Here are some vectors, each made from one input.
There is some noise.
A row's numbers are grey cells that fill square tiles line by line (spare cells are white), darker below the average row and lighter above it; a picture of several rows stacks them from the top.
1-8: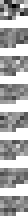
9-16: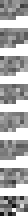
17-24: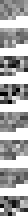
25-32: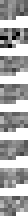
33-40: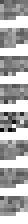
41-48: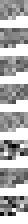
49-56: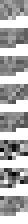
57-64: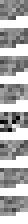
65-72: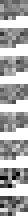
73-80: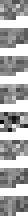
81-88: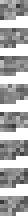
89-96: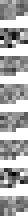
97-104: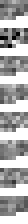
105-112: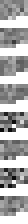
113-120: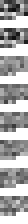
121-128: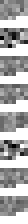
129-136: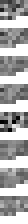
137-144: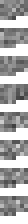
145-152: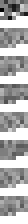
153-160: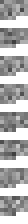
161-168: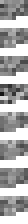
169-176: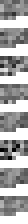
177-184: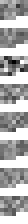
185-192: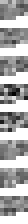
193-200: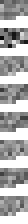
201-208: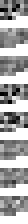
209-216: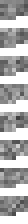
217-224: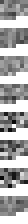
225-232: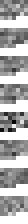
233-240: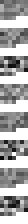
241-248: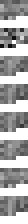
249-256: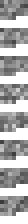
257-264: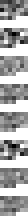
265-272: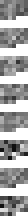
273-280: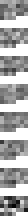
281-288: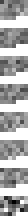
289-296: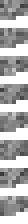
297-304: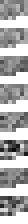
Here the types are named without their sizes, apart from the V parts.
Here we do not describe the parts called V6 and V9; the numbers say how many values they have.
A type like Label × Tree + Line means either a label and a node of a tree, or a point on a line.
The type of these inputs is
Bool × (Line + V9) + V6.
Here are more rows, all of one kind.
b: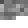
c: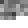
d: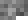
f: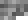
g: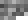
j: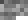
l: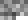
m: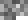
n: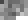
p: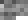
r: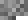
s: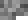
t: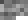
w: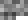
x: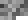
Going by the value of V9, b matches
d, j, p and t.
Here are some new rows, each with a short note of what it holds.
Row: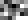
a value of V6
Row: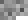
a point on a line and a true/false value
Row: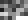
a value of V6
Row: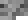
a true/false value and a value of V9
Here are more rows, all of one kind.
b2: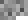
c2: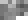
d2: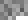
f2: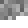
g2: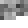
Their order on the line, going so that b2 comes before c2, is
b2, d2, g2, f2, c2.
